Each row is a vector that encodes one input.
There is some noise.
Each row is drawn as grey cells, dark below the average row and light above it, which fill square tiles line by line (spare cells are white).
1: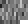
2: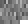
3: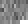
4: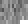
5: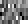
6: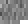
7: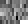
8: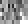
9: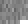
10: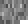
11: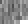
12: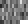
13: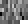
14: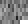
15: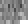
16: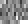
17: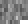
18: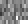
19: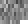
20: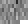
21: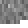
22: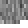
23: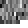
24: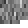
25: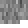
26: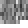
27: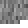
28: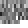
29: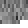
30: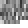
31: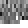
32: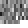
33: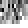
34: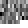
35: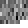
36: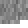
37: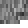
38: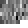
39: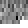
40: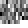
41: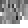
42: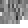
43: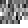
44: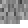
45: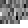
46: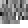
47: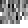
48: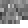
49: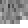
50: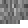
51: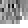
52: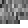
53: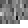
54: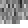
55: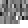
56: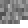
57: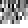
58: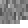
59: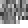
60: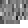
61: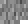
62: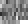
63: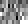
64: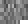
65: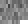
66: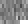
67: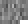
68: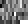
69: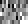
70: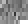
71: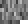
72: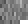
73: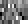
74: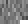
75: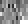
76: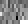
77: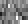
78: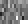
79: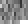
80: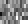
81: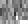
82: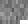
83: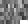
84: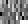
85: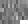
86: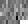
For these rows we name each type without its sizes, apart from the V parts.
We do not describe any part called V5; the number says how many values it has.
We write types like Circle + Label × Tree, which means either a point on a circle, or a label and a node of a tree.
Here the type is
Bool × (Label + Line) × V5.
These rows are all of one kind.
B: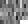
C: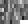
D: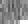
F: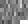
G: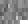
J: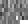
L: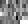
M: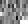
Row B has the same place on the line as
D and L.
